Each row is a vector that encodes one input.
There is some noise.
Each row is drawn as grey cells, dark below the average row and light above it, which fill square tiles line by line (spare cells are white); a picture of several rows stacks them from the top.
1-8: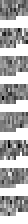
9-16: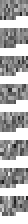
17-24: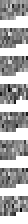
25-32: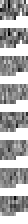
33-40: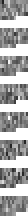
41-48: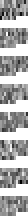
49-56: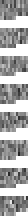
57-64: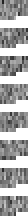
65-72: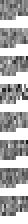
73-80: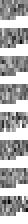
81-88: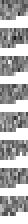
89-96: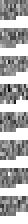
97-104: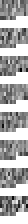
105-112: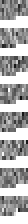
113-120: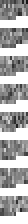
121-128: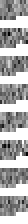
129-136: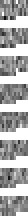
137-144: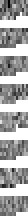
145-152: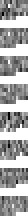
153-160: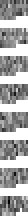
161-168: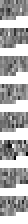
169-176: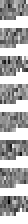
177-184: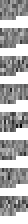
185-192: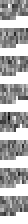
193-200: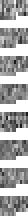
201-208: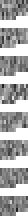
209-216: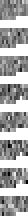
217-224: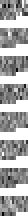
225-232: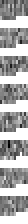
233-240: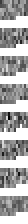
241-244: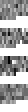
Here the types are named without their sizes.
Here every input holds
a point on a line, together with either a point on a circle and a true/false value, or a fixed value.
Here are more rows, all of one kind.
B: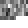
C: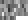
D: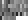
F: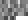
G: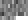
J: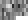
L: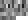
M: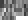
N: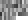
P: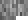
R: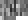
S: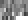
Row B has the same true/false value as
D, J and P.
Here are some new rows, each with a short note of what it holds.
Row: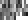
a point on a line
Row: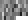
a point on a circle, a point on a line and a true/false value
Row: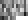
a point on a circle, a point on a line and a true/false value
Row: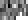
a point on a line
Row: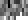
a point on a line
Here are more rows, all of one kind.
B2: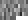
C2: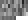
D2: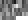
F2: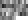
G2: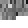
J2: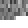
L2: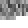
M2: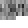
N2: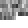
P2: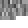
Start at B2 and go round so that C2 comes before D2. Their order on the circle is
B2, C2, D2, F2, P2, L2, M2, G2, J2, N2.
